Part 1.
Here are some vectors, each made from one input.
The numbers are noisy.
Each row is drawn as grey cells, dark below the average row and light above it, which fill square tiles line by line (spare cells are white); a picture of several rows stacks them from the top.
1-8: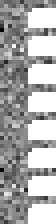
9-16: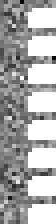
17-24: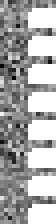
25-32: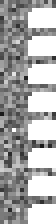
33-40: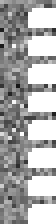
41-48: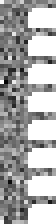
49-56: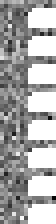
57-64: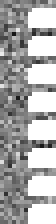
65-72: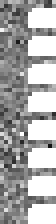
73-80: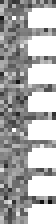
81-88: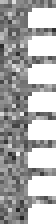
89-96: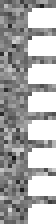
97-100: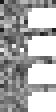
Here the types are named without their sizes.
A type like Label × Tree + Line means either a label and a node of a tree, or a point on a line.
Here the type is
(Bool × Bool × Bool × Bool + Unit) × Line × Tree.
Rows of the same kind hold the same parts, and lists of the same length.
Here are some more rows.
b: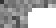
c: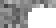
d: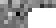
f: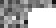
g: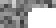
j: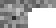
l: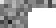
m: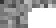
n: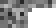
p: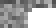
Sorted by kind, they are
b, c, m
d, f, g, j, l, n, p

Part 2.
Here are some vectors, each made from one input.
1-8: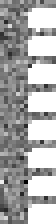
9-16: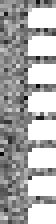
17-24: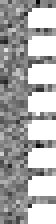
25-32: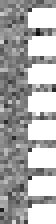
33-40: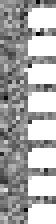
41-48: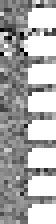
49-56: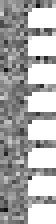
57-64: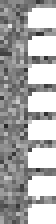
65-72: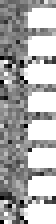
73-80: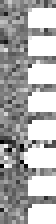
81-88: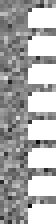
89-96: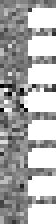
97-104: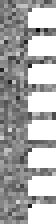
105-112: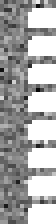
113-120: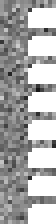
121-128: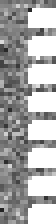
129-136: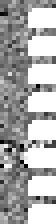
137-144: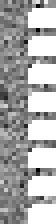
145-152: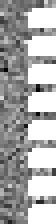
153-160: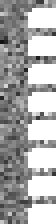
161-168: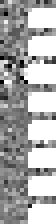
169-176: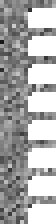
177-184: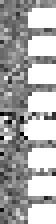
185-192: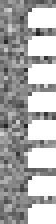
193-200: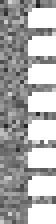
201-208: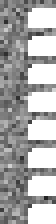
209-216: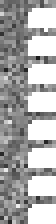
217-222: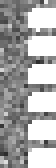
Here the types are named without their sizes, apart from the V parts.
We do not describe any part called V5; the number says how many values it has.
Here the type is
Label × Tree × V5 + Unit.
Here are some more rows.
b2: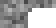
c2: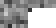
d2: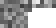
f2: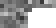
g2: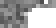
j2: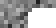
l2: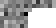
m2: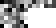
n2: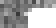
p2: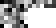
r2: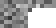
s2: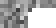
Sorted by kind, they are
b2, c2, d2, f2, g2, j2, l2, n2, r2, s2
m2, p2

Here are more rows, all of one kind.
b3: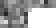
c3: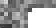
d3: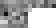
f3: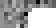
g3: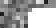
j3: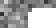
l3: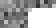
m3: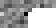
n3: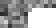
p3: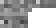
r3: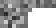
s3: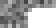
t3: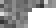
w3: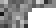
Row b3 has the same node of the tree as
d3, n3 and r3.
